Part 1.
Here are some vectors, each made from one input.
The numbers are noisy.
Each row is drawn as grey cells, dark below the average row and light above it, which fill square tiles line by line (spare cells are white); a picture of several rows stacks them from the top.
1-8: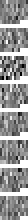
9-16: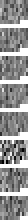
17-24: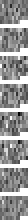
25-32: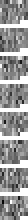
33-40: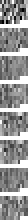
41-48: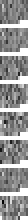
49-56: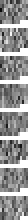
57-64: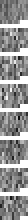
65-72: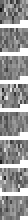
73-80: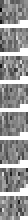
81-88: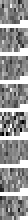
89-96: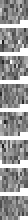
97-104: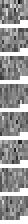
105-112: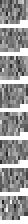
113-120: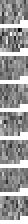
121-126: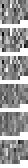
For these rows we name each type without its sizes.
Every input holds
a list of points on a circle.
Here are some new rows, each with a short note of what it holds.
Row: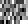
the empty list
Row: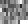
a list of one item
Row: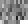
a list of three items
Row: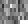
a list of two items
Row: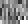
a list of three items
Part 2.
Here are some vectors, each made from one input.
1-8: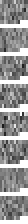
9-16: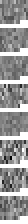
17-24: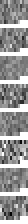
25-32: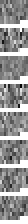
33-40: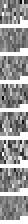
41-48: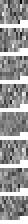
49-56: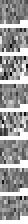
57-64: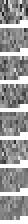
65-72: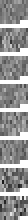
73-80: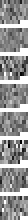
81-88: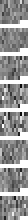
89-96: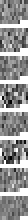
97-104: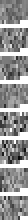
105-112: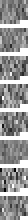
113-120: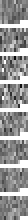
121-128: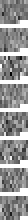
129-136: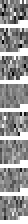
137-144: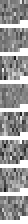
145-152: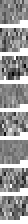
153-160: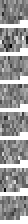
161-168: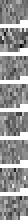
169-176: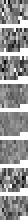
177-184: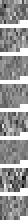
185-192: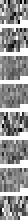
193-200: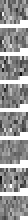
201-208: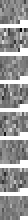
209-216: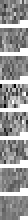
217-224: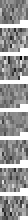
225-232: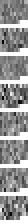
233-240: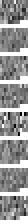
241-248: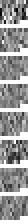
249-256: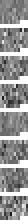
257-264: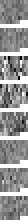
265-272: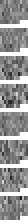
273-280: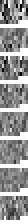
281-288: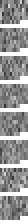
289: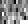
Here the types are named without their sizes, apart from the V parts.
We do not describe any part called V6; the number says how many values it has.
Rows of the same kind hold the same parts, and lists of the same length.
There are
2 kinds of row.
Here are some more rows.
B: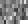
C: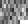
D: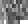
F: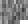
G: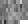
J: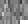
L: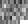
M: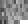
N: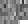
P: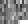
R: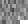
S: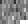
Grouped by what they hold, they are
B, C, F, G, M, R
D, J, L, N, P, S

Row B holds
a point on a circle and a value of V6.
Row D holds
a label.
